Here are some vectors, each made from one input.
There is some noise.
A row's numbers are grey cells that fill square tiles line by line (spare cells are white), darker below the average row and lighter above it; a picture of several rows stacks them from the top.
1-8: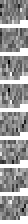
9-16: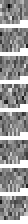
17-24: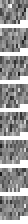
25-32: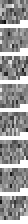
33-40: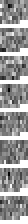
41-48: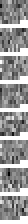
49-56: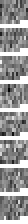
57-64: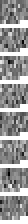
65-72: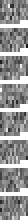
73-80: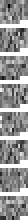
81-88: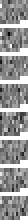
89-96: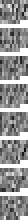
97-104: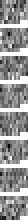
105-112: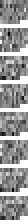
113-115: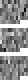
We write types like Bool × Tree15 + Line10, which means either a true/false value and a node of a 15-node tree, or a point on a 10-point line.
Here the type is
(Line8 + Tree12) × Tree11.
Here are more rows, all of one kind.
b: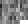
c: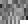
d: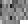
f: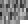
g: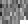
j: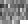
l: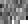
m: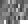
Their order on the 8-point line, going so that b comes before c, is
m, b, f, d, j, g, l, c.
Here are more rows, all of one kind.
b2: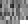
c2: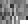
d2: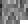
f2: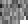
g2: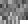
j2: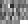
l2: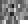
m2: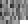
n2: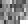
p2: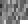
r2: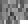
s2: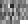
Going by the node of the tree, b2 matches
c2, j2, l2 and s2.
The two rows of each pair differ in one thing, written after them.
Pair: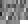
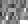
the node of the tree
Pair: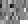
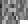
the place on the 8-point line
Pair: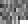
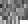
the place on the 8-point line
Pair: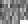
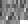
the place on the 8-point line
